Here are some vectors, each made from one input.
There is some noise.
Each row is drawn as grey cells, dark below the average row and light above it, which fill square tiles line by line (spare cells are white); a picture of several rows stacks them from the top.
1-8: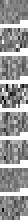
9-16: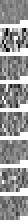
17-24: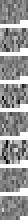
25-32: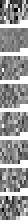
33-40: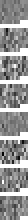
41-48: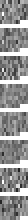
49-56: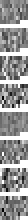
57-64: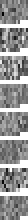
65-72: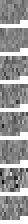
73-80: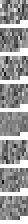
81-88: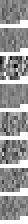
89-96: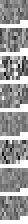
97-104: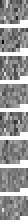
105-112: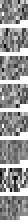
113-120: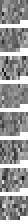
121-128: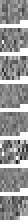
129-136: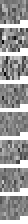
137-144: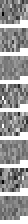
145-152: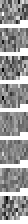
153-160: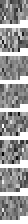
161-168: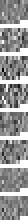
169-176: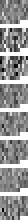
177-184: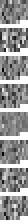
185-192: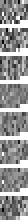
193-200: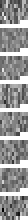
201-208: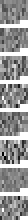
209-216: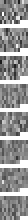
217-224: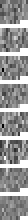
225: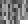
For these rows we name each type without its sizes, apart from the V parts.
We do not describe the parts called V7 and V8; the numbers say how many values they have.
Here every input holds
a true/false value, together with either a label and a value of V7, or a value of V8.
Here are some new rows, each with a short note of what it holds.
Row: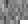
a true/false value and a value of V8
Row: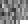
a label, a true/false value and a value of V7
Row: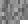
a label, a true/false value and a value of V7
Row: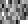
a label, a true/false value and a value of V7
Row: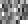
a label, a true/false value and a value of V7
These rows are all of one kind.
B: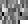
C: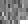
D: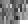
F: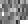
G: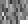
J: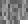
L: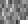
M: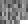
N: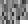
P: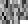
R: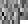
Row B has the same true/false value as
D and G.
